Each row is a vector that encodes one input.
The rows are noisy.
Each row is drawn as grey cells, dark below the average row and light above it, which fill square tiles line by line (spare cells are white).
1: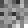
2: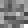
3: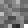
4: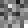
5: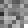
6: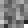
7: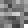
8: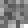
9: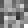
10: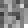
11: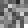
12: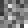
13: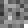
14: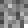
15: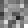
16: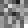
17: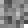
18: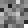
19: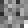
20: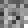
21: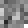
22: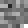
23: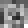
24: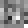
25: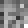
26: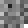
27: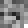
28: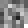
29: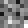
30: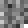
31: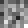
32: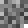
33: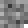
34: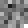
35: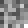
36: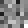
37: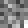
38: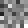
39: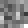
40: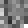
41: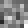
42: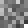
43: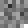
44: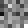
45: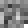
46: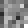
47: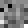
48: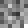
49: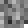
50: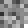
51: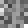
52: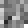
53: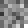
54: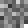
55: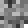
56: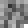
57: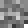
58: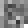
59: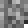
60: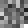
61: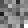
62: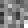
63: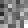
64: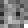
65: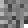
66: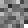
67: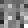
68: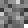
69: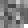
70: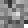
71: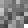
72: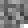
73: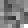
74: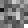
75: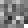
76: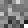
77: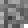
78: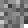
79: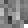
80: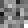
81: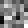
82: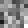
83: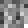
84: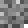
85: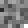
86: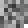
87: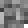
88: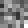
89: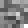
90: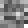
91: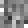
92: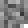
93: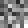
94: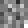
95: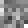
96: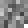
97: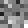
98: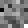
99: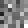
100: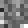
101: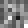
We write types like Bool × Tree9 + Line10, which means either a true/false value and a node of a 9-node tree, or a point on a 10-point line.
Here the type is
(Circle9 + Unit) × Line5 + Line10.
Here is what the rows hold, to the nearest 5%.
About 55% of them hold a point on a 5-point line, together with either a point on a 9-point circle, or a fixed value. The rest hold a point on a 10-point line.
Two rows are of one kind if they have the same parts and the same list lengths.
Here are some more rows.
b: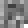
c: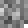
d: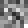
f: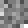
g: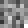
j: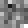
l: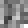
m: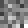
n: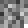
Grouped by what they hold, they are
b, j
c, f, l
d, g, m, n

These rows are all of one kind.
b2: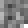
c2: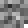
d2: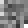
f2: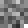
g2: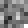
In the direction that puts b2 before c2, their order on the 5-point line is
d2, f2, g2, b2, c2.
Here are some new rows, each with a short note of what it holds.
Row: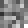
a point on a 10-point line
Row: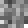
a point on a 5-point line
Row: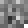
a point on a 9-point circle and a point on a 5-point line
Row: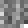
a point on a 5-point line
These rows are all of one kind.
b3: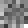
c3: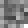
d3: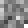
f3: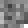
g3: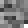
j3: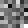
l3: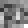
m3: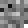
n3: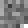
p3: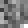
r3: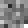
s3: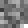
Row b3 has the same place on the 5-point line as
c3 and d3.
